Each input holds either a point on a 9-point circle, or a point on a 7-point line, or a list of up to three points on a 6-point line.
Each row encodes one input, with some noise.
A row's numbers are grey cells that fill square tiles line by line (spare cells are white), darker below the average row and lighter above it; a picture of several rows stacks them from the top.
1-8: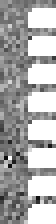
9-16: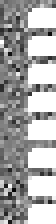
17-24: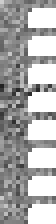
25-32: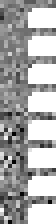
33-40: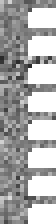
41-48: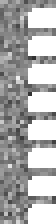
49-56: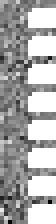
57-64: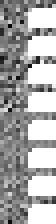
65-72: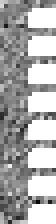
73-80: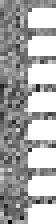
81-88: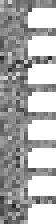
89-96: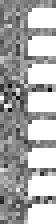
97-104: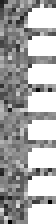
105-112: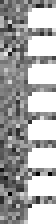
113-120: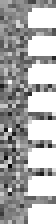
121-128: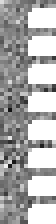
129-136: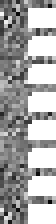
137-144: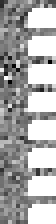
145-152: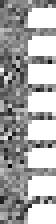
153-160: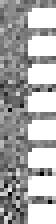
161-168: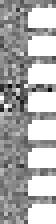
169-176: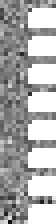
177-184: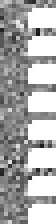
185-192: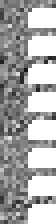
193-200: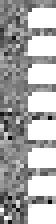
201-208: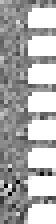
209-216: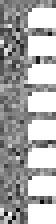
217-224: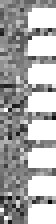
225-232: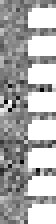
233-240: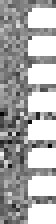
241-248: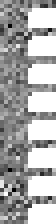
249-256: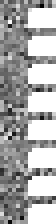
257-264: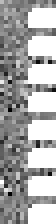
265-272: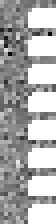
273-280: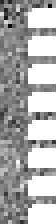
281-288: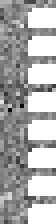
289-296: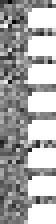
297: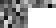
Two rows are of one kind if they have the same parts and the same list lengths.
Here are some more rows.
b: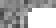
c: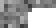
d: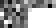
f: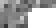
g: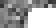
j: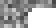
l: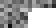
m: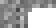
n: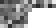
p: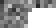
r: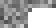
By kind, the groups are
b, m
c, f
d, n
g, p
j, r
l

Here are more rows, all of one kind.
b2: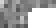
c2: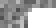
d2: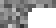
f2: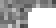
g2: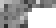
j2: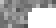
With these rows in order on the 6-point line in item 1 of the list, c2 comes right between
f2 and j2.
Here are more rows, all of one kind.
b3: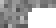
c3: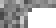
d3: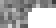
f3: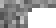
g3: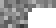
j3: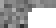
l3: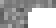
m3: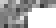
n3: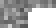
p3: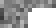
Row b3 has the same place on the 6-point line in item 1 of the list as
c3, g3 and m3.
